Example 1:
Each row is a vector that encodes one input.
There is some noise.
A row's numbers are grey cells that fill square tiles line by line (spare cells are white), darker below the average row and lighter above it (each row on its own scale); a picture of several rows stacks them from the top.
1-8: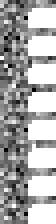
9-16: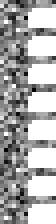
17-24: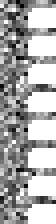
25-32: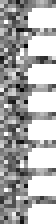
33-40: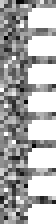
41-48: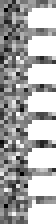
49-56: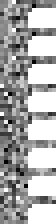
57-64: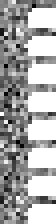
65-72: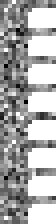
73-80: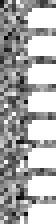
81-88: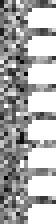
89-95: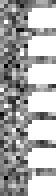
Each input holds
either a fixed value, or three true/false values.
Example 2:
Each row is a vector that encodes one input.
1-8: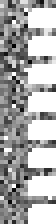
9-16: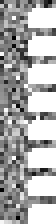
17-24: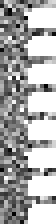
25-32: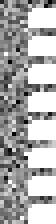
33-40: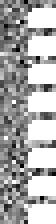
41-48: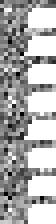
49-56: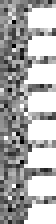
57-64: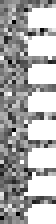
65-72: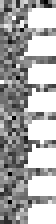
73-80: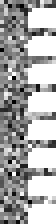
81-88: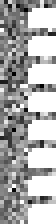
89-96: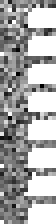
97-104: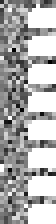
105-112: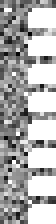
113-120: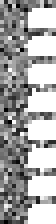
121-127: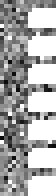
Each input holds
one of 8 labels.
